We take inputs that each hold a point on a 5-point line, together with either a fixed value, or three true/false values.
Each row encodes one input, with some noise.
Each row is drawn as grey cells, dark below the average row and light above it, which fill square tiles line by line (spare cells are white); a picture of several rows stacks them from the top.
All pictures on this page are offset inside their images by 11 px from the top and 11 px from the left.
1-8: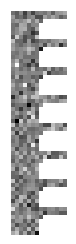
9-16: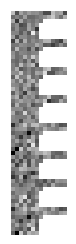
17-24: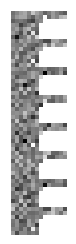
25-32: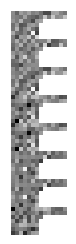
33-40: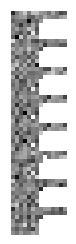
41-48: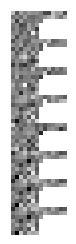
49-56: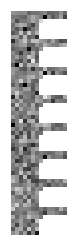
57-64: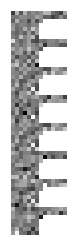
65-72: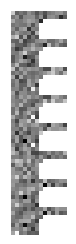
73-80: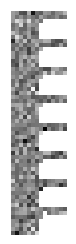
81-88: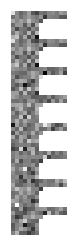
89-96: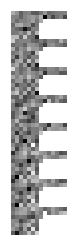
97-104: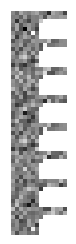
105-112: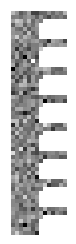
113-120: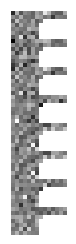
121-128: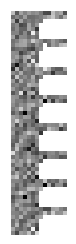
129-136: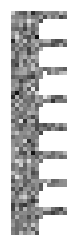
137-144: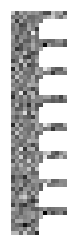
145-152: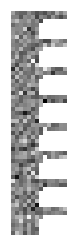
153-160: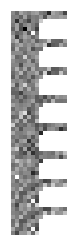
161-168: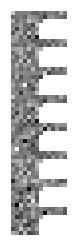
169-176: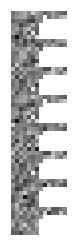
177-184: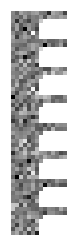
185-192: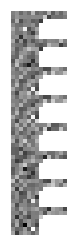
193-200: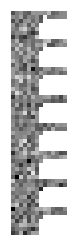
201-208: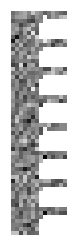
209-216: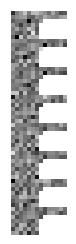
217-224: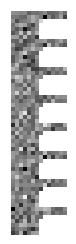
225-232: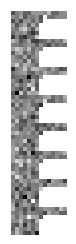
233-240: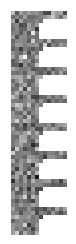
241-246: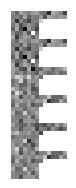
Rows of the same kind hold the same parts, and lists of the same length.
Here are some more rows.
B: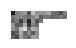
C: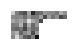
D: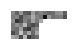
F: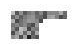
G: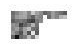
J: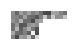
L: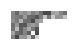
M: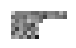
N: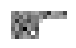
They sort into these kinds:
B, C, D, F, M
G, J, L, N

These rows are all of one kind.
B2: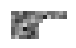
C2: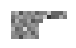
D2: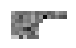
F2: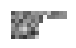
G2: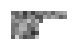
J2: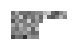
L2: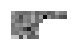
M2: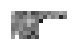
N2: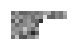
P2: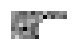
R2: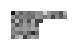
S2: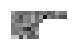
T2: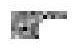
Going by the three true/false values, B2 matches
F2 and G2.
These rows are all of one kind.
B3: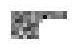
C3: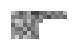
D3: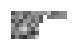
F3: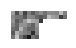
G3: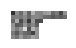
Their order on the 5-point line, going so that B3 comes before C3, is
B3, F3, C3, D3, G3.
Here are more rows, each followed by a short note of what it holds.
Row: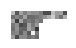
a point on a 5-point line
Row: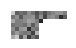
a point on a 5-point line and three true/false values
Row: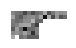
a point on a 5-point line and three true/false values
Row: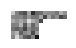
a point on a 5-point line and three true/false values
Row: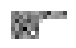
a point on a 5-point line
